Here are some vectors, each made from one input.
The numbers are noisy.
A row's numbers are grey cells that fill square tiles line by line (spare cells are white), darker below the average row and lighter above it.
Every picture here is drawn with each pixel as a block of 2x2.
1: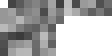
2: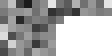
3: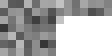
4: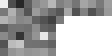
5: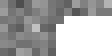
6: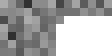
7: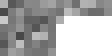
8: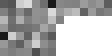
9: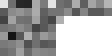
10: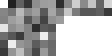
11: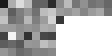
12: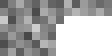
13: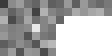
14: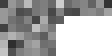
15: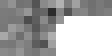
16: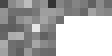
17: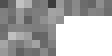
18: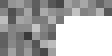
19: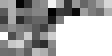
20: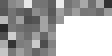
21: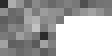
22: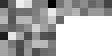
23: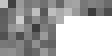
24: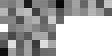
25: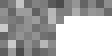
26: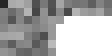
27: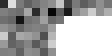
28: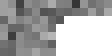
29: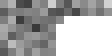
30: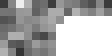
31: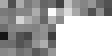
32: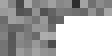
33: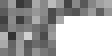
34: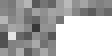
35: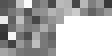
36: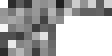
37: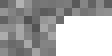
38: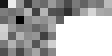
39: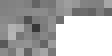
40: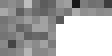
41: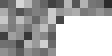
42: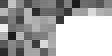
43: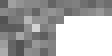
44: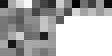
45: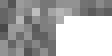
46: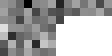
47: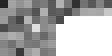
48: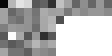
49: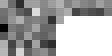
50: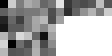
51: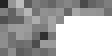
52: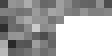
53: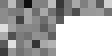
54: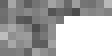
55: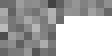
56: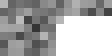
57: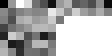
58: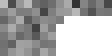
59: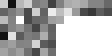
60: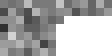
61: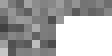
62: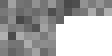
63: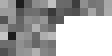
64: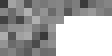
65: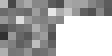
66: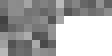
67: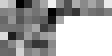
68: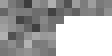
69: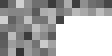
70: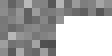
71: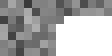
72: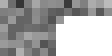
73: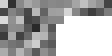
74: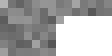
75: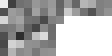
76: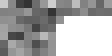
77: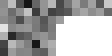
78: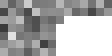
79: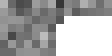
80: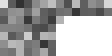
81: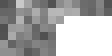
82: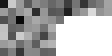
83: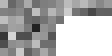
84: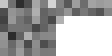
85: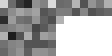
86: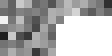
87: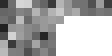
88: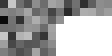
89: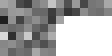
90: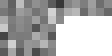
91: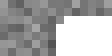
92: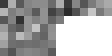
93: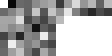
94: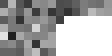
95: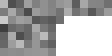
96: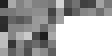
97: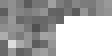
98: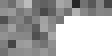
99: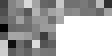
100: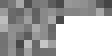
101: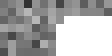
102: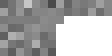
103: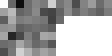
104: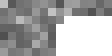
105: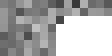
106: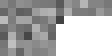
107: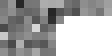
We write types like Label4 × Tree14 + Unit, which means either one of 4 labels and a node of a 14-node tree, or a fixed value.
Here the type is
(Line5 + Line11) × Tree10.
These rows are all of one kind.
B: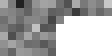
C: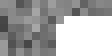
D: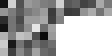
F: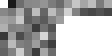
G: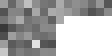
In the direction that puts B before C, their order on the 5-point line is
F, B, G, C, D.
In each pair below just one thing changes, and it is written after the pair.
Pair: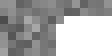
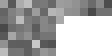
the node of the tree
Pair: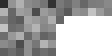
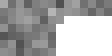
the place on the 5-point line
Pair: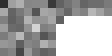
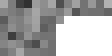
the place on the 5-point line
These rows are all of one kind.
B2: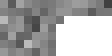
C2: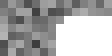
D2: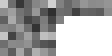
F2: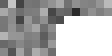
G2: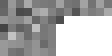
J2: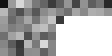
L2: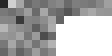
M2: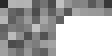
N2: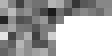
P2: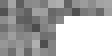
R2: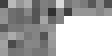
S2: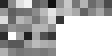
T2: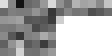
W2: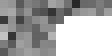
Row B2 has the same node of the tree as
C2, R2, T2 and W2.
